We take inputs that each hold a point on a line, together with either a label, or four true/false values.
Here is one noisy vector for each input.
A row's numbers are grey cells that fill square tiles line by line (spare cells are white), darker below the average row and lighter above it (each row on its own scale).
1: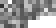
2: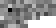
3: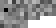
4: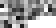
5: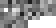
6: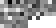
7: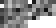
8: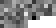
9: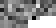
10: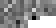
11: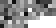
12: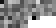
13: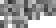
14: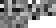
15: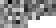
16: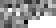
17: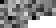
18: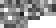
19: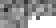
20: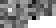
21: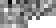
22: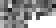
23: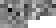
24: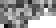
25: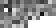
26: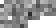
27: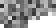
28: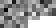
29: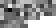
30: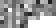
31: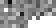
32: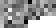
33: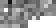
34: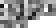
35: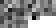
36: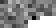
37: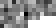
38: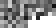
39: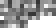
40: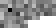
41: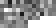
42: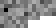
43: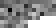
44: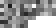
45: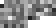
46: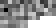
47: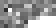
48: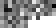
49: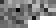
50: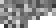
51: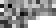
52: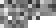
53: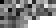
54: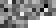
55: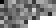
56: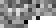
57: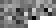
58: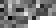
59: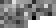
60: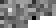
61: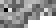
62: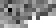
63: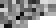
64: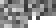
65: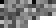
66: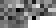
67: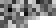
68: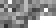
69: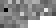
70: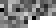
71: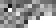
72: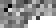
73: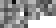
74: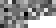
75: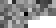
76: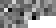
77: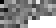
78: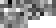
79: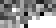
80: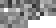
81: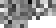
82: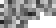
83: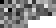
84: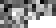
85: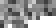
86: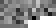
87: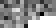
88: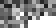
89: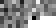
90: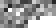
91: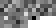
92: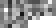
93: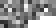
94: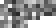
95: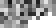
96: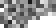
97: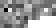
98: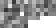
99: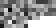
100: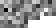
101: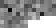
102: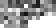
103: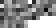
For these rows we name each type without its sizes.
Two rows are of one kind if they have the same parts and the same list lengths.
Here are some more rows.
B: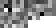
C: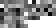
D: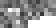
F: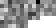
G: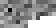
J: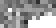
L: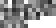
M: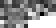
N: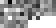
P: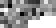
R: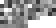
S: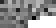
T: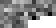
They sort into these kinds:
B, D, F, G, J, L, M, N, P, R
C, S, T

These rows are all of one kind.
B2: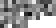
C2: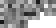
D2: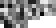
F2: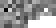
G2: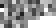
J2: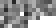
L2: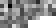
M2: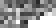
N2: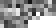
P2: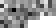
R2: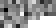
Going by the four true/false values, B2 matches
J2 and R2.
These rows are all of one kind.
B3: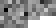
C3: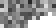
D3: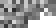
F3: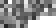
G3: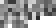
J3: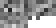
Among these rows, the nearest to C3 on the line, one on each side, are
F3 and J3.
